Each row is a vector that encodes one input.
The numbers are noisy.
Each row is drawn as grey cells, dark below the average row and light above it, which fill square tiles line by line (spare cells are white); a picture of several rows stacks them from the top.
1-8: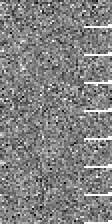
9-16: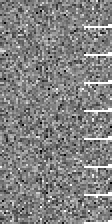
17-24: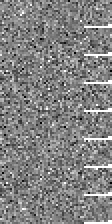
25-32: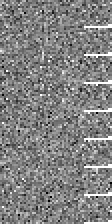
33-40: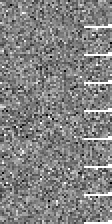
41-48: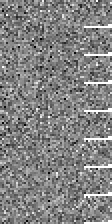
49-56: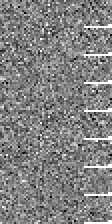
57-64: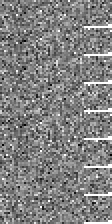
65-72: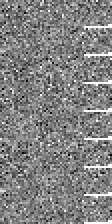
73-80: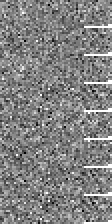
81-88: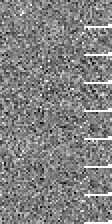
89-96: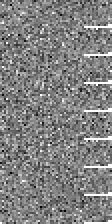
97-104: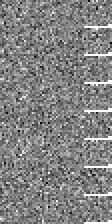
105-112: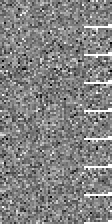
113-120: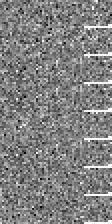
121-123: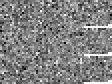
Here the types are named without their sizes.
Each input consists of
a point on a line, together with either a point on a line, or three true/false values.
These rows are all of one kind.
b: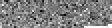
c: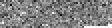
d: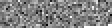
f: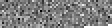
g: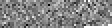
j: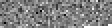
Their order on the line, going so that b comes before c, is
g, f, b, c, j, d.
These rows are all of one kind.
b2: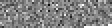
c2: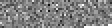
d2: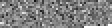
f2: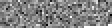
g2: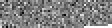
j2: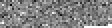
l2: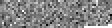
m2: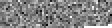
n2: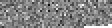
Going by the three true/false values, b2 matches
c2 and n2.
